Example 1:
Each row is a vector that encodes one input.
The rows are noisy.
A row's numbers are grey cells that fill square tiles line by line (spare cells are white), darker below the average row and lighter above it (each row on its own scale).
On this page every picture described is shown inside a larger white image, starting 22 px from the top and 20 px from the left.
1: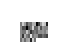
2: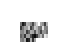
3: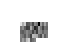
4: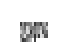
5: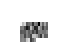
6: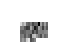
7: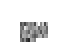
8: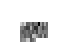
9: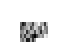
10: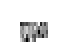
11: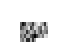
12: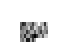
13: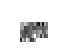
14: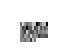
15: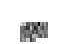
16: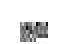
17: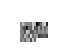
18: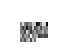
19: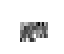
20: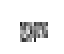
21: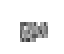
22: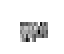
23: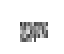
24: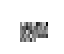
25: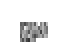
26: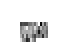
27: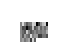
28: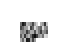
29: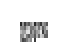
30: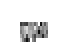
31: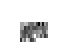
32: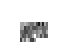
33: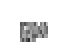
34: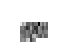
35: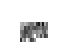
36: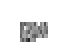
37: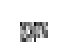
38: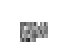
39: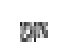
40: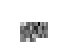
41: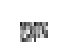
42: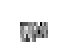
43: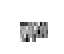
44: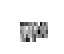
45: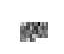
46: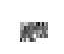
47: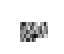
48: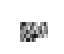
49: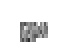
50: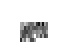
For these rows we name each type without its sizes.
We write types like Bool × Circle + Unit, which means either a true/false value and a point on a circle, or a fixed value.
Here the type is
Line.
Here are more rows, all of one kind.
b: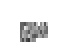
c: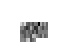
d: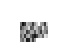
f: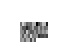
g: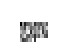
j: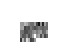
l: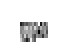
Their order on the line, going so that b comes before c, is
d, b, l, g, f, c, j.
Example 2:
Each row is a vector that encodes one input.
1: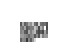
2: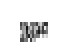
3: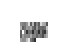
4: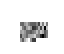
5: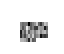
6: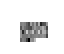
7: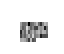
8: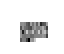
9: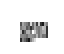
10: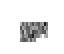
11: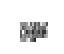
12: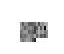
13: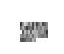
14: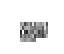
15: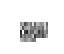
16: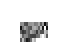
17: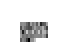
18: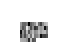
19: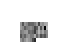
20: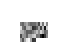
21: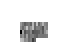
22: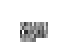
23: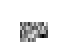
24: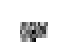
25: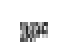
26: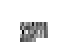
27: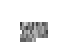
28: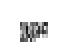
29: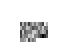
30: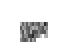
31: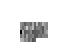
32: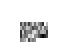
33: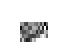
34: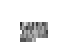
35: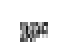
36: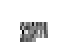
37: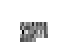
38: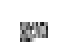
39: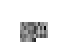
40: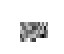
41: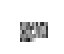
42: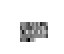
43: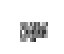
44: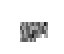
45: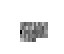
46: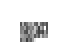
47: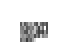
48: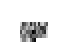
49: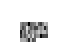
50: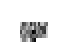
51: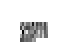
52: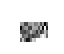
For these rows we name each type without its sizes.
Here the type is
Bool × Bool × Bool × Bool.
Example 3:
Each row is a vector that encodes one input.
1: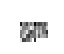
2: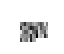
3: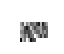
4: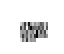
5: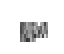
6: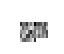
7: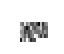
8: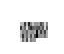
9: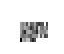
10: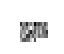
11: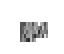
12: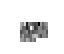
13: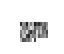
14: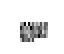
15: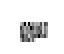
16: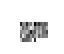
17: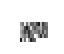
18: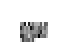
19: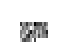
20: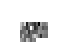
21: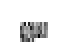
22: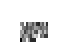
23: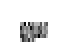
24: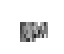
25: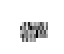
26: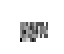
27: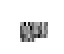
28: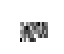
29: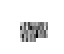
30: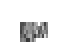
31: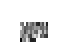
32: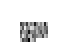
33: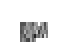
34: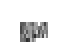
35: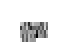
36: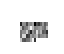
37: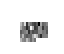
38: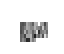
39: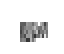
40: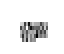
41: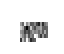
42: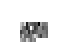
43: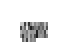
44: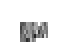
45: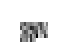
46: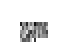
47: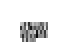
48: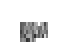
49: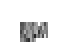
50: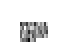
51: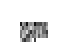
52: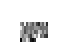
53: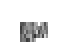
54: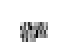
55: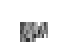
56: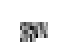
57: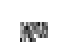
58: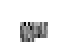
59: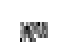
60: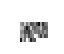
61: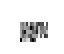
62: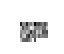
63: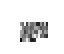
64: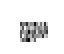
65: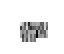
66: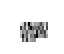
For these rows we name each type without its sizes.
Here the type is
Circle.
